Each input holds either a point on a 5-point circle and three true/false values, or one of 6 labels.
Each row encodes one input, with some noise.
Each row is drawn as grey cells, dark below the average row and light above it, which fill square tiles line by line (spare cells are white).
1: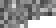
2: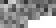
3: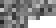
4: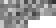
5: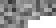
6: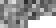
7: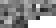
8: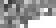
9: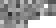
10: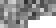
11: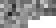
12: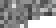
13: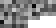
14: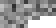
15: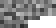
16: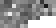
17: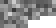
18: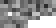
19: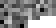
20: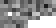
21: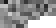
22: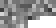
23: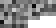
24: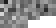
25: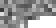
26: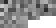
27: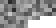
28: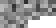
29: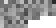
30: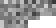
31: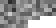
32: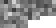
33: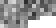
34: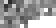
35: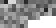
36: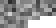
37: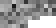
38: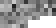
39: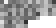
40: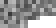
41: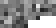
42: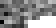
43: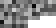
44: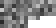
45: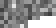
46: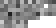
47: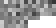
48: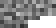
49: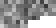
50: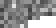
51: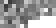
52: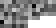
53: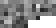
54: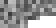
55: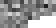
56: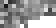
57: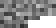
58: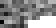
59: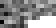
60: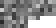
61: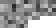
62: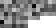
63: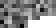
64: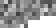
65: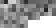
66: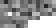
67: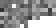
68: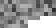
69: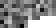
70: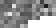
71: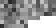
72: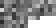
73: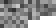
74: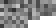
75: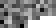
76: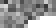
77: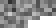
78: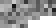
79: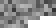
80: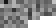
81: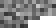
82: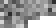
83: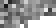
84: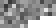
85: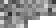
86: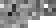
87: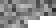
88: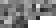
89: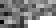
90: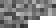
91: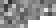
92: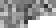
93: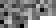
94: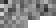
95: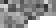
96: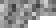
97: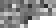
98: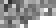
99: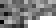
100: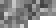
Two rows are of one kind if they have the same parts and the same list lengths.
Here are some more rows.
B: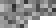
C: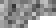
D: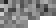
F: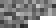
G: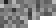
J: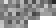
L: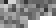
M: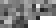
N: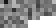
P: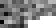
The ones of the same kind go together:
B, C, D, G, J, L, N
F, M, P

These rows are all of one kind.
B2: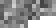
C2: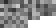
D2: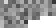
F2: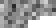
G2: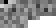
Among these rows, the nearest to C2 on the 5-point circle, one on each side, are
F2 and G2.
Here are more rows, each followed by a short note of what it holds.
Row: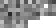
a point on a 5-point circle and three true/false values
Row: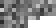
one of 6 labels
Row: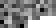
one of 6 labels
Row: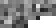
one of 6 labels
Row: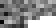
one of 6 labels
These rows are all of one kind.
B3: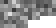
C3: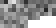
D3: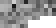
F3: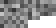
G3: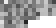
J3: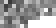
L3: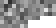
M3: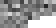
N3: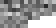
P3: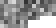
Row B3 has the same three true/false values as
F3, M3 and N3.
